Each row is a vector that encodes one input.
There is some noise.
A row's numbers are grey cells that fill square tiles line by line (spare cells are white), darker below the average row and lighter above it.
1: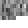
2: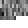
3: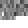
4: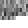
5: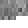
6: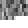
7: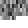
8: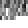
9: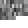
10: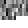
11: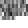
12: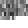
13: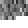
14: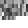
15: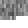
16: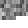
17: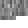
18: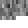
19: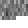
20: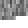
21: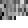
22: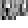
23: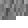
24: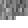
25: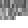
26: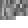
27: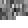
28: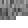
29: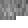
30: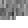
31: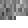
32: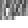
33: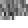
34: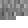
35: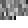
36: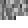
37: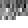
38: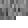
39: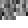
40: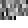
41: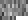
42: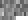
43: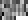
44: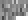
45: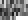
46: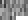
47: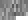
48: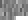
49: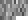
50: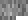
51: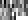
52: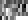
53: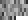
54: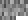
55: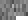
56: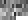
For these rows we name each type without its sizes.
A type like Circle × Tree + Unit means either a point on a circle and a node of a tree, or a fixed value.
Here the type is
Bool × Bool × Bool.
